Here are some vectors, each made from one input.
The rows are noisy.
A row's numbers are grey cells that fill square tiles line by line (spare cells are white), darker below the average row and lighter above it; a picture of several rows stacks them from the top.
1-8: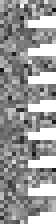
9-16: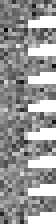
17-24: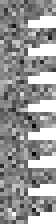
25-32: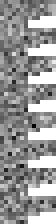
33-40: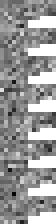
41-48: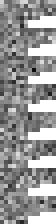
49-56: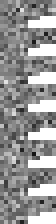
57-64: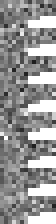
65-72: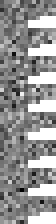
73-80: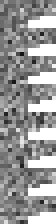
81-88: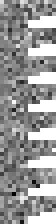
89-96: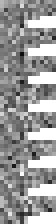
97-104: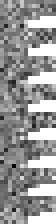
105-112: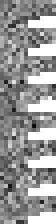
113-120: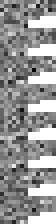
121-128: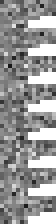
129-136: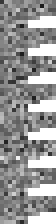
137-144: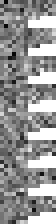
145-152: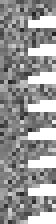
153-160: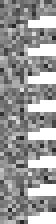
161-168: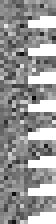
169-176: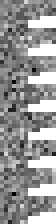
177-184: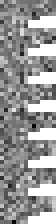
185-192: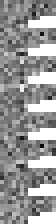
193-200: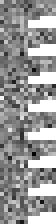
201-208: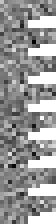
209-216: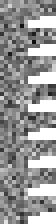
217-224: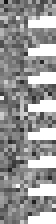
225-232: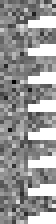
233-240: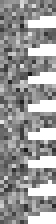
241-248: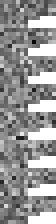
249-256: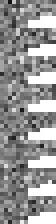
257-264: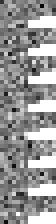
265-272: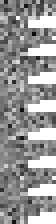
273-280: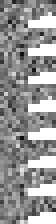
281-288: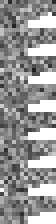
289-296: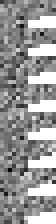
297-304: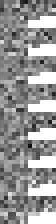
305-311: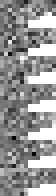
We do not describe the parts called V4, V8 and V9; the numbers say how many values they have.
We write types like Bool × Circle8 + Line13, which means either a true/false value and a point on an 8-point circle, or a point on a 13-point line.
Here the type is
(Bool × V9 + V8) × V4 + List2(Line6).
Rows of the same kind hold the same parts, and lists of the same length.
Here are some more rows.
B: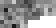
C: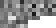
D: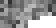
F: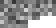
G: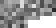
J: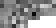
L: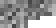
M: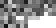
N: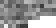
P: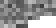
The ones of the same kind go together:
B, C, J, L
D, F
G
M
N, P

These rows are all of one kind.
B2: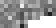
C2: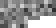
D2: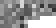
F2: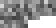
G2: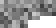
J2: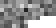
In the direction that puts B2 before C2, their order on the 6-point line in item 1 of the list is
F2, G2, B2, J2, D2, C2.
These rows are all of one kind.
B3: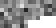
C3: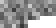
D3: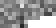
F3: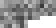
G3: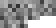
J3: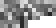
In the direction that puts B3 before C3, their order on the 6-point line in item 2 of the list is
B3, J3, C3, D3, G3, F3.
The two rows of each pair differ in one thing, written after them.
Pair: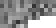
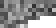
the value of V9
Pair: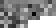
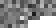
the value of V9
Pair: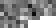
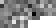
the true/false value
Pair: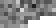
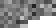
the value of V4
